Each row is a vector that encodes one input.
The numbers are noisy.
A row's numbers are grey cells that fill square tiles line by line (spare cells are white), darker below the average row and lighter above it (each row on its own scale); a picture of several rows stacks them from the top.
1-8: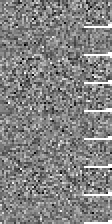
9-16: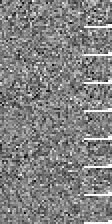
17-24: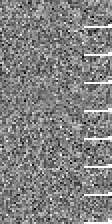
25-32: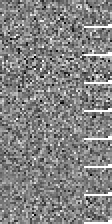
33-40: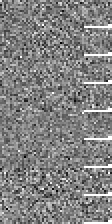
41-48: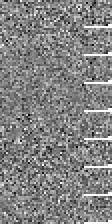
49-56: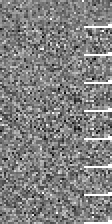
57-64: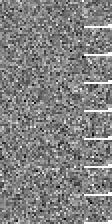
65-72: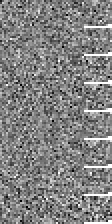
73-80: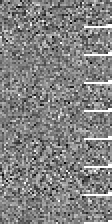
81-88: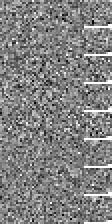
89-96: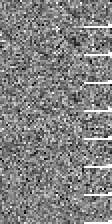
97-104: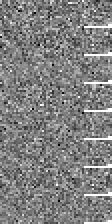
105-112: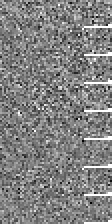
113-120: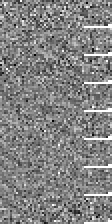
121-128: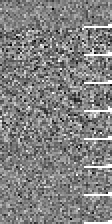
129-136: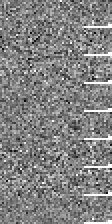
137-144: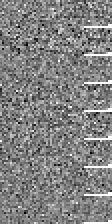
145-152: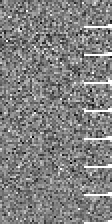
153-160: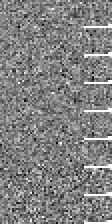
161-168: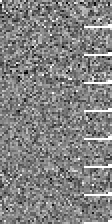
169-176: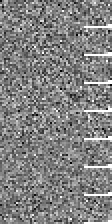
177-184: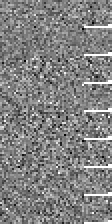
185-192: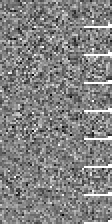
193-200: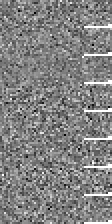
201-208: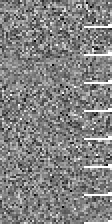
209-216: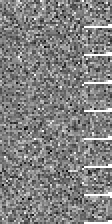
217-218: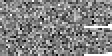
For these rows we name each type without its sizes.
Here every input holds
either a label and a point on a line, or four true/false values.
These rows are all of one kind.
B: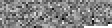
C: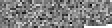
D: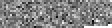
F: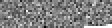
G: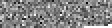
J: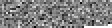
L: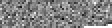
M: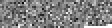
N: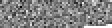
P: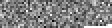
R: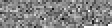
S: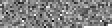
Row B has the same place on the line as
C and N.
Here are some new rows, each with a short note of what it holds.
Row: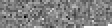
four true/false values
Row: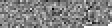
a label and a point on a line
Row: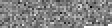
a label and a point on a line
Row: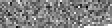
four true/false values
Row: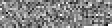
a label and a point on a line
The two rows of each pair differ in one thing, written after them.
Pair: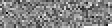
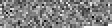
the label
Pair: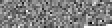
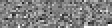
the label
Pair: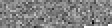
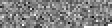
the place on the line
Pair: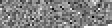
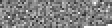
the place on the line
